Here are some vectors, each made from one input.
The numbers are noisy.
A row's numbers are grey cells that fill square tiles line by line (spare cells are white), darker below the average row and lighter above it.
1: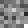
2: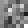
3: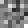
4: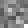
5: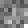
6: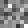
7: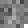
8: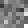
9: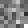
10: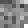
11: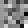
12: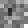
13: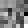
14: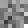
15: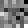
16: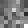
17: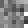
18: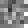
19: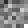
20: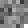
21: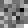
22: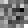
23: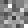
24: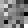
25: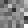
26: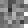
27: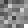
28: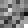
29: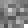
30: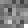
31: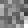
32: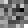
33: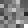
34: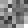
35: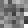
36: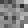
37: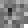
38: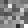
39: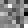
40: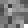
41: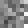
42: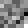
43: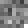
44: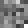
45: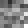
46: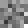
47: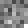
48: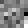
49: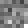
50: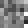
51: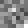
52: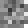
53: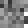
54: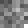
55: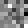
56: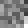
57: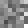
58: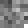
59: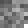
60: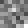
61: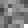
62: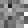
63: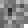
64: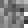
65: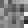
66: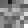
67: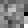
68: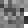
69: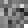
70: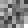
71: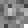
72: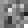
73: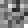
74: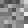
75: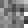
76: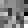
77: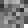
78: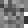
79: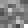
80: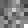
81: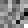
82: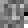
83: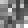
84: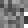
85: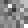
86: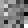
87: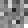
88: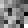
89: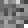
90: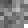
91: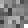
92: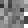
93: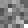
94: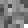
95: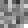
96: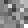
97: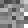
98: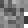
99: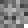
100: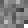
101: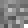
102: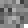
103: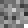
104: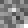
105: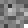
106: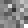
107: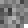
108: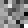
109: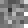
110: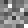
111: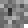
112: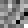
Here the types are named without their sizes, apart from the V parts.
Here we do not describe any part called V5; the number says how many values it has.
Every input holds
a value of V5, together with either a point on a line, or three true/false values.
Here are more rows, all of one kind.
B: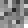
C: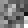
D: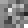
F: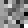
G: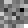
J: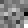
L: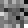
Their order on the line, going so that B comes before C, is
F, L, B, G, J, D, C.
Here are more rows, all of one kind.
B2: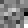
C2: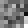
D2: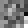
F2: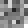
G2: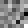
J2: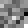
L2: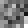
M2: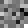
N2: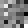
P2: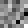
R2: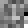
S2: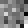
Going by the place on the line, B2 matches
G2, J2, M2 and P2.
